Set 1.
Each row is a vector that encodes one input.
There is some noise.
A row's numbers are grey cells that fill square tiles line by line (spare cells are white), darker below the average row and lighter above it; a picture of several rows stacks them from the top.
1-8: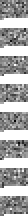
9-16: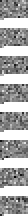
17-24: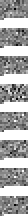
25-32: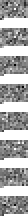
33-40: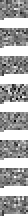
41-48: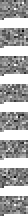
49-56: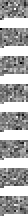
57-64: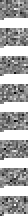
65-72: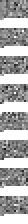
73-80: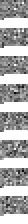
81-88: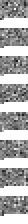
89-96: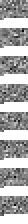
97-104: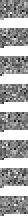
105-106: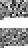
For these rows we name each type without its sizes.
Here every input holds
a list of points on a line.
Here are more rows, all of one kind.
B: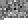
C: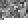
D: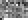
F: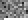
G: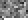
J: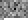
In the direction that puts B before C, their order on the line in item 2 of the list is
D, J, B, G, C, F.
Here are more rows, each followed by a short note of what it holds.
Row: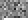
a list of two items
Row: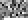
the empty list
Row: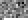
a list of two items
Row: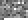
a list of one item
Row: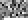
the empty list
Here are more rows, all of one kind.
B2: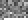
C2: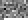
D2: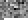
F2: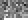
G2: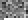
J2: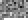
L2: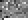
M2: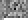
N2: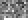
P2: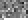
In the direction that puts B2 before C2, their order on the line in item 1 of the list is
F2, N2, P2, D2, G2, J2, B2, M2, L2, C2.
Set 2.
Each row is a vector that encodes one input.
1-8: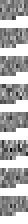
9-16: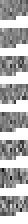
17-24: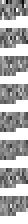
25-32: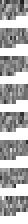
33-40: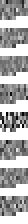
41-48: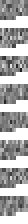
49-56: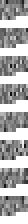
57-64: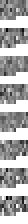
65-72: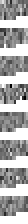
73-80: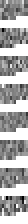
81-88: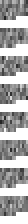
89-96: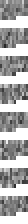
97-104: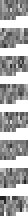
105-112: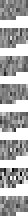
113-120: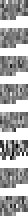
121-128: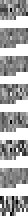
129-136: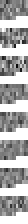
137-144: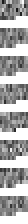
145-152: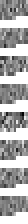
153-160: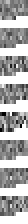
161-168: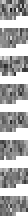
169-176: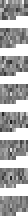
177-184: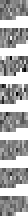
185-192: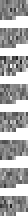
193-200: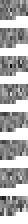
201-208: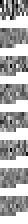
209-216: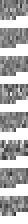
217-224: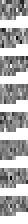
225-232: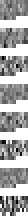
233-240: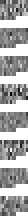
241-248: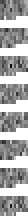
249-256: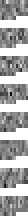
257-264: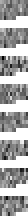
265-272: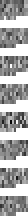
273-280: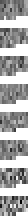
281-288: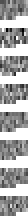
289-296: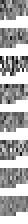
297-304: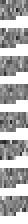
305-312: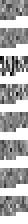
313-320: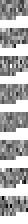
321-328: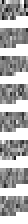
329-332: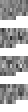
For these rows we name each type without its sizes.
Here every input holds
a list of points on a circle.
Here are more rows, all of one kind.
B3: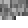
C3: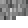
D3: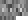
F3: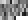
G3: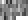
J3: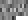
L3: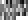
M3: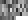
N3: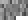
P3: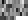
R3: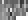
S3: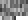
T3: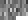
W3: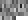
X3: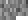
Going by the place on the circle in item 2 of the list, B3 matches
C3, J3, L3 and P3.
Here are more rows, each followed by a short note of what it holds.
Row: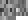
a list of one item
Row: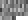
a list of two items
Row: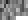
a list of one item
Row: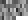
a list of two items
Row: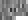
a list of one item
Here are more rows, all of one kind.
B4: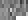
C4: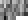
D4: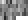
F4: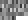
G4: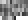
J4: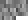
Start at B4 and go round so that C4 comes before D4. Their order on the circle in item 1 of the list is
B4, C4, D4, F4, G4, J4.
